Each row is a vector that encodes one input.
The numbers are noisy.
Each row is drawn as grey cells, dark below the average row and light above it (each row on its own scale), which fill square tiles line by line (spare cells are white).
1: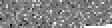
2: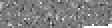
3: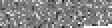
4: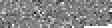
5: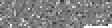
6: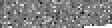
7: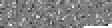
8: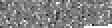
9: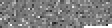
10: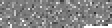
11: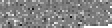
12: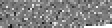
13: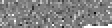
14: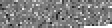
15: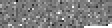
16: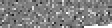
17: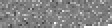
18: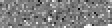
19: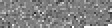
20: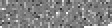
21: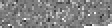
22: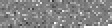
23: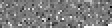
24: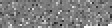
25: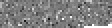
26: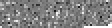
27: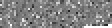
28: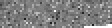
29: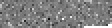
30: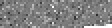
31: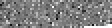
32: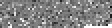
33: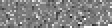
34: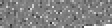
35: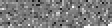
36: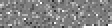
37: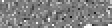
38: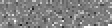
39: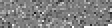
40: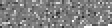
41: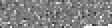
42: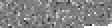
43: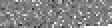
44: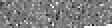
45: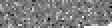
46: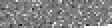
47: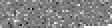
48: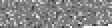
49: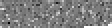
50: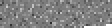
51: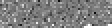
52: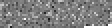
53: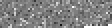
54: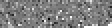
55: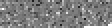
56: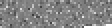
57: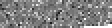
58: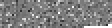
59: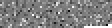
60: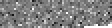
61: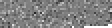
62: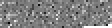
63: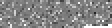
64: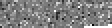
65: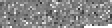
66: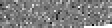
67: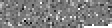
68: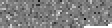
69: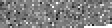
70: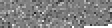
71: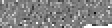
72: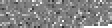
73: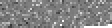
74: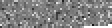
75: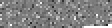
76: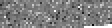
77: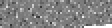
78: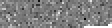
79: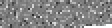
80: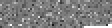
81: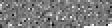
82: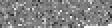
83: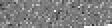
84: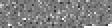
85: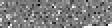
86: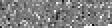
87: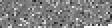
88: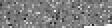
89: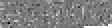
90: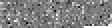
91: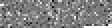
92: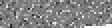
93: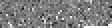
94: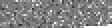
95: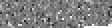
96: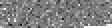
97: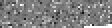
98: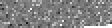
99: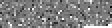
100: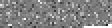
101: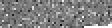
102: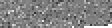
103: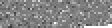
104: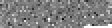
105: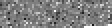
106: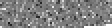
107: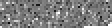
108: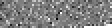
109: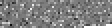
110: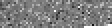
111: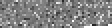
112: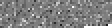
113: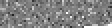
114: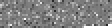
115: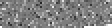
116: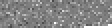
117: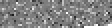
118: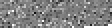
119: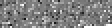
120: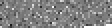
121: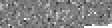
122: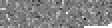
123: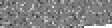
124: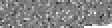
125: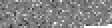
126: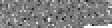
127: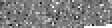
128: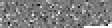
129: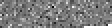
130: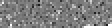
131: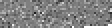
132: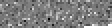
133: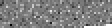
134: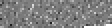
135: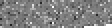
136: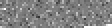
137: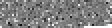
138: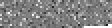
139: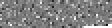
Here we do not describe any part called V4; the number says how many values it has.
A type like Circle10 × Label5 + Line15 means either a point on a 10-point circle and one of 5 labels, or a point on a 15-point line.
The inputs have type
List2(Bool × V4).
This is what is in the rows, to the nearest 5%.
All of them are lists of up to two items, each a true/false value and a value of V4: about 5% are empty, 50% hold one and 45% two.
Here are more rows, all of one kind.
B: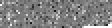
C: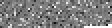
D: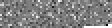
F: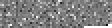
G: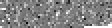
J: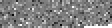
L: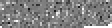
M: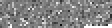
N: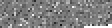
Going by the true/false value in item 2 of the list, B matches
J, L and M.
